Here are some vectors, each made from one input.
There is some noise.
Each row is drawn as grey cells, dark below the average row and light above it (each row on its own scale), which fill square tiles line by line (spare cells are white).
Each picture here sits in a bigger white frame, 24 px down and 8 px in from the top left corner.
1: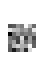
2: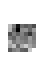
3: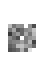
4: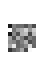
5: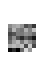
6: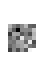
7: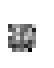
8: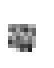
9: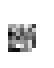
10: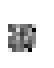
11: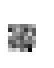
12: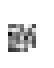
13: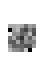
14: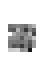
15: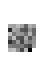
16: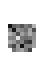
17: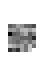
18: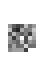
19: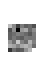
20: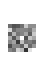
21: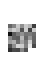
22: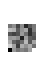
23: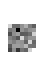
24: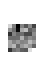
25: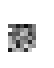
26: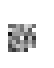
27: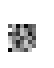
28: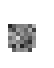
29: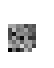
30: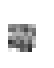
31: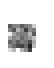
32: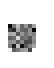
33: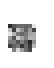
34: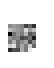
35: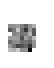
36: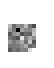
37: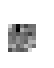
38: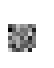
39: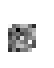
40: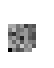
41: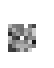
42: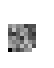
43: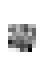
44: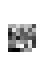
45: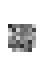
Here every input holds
either a point on a 6-point circle, or a point on a 4-point line.
